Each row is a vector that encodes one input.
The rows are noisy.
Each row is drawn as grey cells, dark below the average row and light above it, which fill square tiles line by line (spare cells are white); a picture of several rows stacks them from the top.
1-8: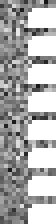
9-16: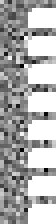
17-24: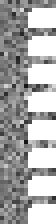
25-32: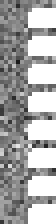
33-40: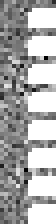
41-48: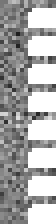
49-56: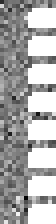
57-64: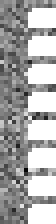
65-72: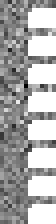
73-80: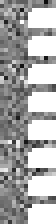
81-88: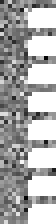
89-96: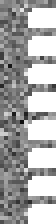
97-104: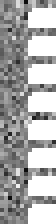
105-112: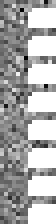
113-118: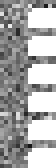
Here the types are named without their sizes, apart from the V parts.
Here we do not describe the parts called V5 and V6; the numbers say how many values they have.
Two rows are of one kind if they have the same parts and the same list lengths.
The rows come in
2 kinds.
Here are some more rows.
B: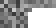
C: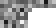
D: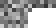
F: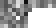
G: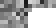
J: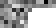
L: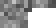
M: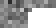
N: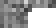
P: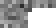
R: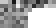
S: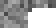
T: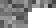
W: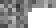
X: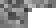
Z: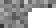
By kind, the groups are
B, L, M, N, P, S, T, W, X, Z
C, D, F, G, J, R

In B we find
a point on a line, a value of V5 and a value of V6.
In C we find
a label and a point on a line.
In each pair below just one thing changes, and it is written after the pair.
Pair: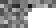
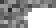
the value of V5
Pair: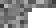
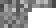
the value of V5
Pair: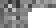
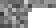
the value of V6
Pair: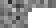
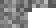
the place on the line
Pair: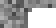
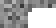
the value of V6
